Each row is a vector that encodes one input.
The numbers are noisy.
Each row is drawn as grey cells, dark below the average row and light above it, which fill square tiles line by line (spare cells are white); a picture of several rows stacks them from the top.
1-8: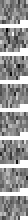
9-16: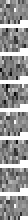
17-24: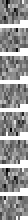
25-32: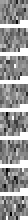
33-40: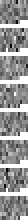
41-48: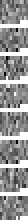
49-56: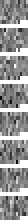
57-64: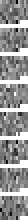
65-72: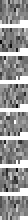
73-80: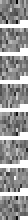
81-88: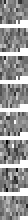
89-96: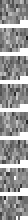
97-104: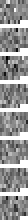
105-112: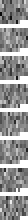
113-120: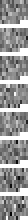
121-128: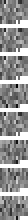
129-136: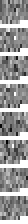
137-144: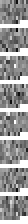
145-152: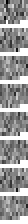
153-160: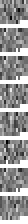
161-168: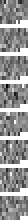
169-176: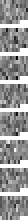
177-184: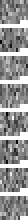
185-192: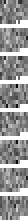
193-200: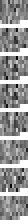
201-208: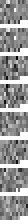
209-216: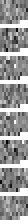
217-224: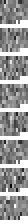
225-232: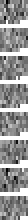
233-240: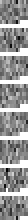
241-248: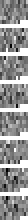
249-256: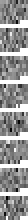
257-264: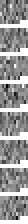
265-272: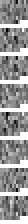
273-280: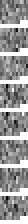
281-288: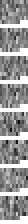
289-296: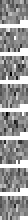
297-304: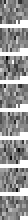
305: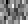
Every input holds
either a point on a 6-point circle, or a point on each of two 4-point lines.
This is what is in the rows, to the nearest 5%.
About 60% of them hold a point on a 6-point circle. The rest hold a point on each of two 4-point lines.
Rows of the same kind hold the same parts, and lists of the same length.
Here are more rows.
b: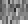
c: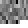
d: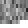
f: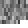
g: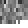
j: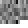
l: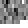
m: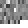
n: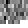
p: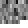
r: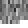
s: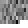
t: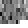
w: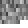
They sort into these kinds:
b, d, f, g, m, r, w
c, j, l, n, p, s, t

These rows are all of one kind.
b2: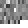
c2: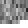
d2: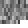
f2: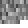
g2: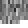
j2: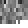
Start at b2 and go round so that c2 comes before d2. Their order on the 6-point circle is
b2, j2, c2, g2, f2, d2.
